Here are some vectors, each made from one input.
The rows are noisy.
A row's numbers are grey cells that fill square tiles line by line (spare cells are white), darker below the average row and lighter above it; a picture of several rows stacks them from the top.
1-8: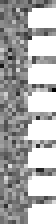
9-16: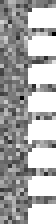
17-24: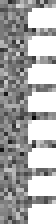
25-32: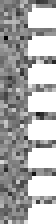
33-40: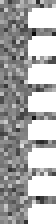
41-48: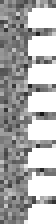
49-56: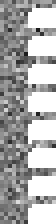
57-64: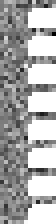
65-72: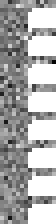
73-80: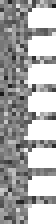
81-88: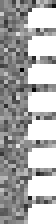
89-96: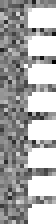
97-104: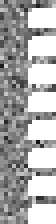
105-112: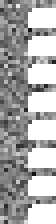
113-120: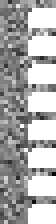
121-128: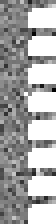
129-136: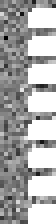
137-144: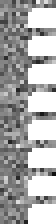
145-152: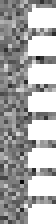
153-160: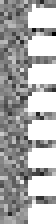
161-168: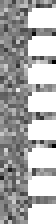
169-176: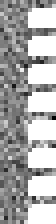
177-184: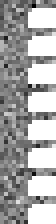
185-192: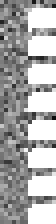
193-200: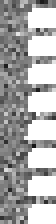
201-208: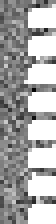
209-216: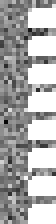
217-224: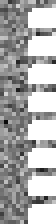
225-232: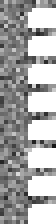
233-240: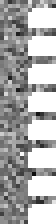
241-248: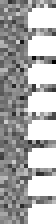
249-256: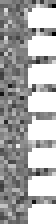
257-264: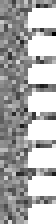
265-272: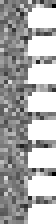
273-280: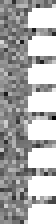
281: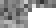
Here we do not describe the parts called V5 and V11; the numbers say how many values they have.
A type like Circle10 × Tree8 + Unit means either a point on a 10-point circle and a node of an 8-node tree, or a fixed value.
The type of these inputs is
((Bool × Bool × Bool + V5) × Label4 × Line4 + V11) × Label6.
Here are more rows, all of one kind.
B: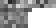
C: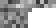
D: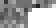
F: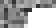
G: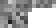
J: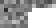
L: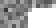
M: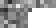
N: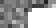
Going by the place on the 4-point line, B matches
F and M.
